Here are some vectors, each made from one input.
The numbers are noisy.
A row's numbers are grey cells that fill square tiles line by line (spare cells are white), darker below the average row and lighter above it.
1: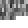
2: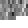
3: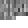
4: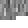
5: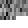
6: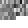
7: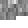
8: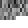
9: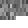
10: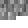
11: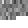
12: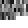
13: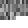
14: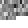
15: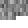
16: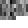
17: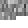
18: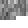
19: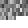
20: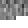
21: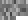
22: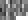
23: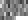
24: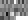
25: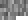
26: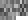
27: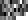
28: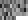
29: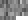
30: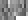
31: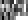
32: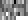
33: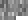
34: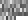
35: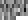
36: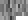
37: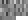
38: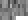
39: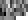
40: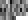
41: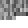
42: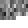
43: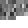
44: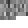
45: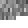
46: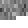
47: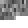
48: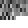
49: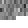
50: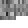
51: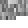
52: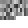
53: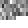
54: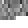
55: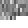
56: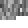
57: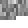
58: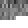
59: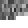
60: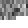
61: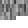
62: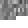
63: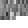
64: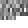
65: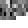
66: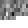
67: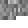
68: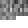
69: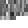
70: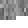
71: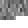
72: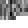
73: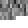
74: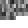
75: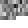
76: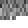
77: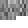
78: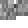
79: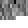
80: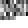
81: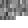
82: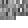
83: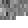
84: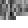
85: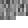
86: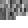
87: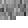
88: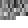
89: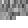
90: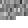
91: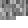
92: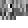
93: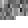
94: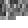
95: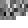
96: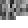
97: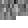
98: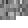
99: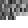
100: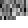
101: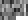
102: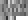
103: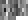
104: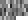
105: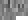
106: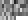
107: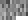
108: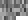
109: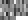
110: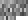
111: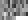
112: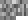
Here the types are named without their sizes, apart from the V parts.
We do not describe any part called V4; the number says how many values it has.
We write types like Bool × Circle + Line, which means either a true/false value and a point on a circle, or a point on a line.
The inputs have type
(Bool × Bool × Bool × Bool + Line) × V4.
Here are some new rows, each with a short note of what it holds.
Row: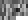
a point on a line and a value of V4
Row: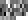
a point on a line and a value of V4
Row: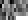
a point on a line and a value of V4
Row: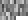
four true/false values and a value of V4
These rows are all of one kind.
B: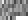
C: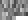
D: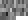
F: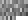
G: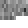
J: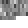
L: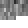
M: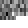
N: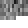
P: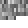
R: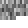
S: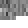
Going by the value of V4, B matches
D, F and G.
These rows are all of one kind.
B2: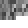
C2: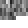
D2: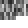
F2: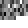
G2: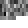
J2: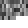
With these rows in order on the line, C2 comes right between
D2 and F2.
